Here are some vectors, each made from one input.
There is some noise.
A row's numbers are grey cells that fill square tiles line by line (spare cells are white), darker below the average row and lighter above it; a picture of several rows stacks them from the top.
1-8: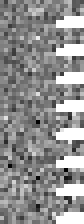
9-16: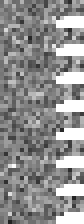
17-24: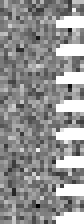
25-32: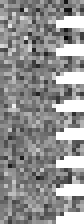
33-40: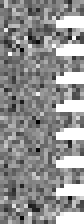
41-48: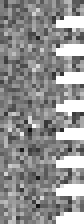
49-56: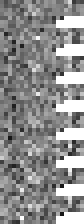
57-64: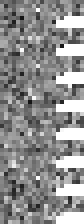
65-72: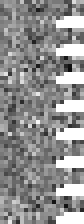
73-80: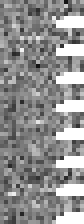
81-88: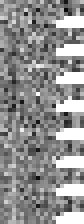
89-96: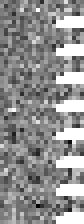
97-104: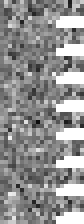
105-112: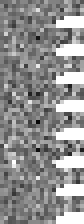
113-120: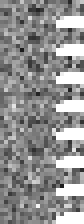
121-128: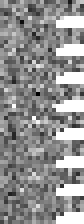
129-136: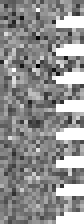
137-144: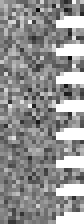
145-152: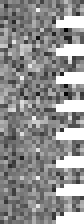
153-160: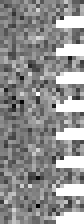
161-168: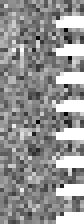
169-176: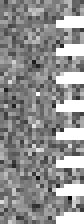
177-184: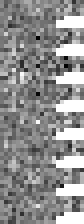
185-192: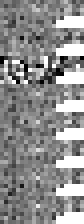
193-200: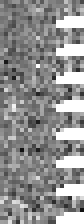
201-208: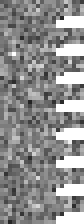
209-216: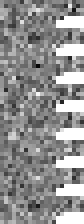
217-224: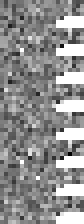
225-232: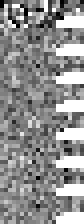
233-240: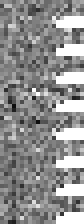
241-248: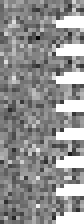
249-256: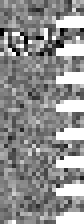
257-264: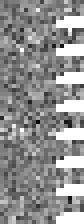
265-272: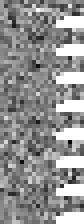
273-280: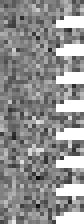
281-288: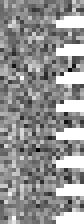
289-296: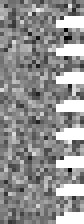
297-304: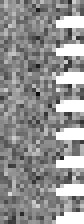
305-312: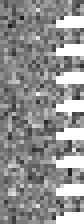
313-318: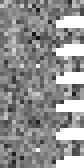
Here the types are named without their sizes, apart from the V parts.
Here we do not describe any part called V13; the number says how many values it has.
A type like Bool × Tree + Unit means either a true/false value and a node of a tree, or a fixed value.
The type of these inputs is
List(Bool × V13).
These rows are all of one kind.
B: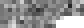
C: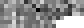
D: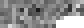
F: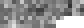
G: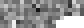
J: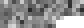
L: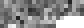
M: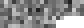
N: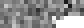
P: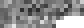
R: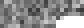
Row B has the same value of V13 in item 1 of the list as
F, G and J.
